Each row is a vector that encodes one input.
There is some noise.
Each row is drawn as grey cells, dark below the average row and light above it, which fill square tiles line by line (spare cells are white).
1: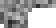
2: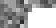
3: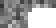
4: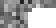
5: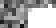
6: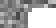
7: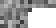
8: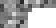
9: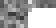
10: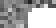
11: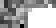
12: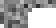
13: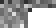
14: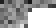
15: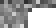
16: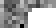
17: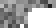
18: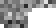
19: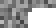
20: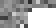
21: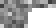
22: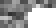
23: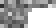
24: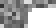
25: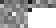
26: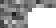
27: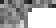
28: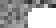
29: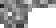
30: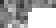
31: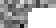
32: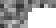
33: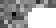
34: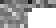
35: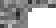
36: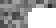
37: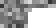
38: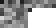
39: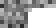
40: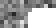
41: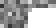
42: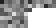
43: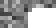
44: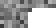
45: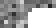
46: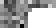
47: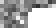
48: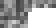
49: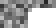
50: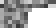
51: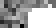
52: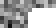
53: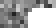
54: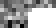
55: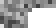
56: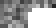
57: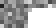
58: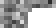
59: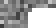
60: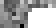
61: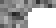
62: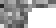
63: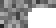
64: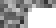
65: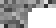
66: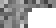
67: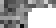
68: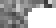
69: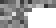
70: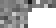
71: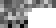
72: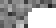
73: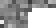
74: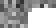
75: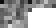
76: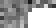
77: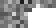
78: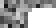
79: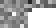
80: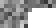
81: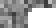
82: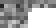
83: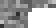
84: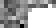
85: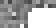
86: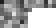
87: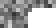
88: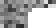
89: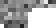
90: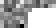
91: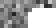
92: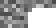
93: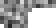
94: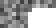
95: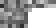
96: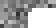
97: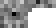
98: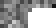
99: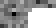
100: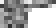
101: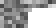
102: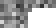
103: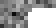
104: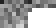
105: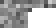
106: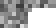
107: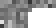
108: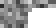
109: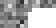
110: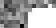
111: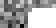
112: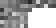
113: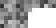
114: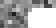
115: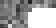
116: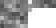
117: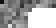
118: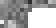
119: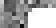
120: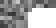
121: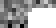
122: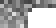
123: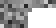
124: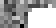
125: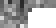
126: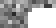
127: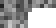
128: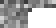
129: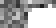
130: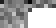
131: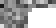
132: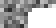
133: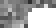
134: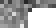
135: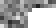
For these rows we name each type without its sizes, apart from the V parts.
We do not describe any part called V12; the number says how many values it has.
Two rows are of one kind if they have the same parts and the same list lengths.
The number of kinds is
2.
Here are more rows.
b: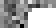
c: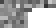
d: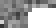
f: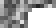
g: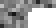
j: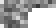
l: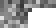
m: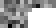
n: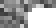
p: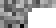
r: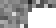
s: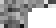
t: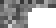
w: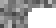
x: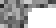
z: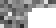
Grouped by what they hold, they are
b, f, j, m, p, s, x, z
c, d, g, l, n, r, t, w

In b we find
a point on a circle and a label.
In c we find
a label and a value of V12.
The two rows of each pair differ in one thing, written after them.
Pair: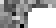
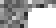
the label
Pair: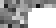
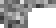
the place on the circle
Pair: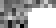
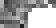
the place on the circle
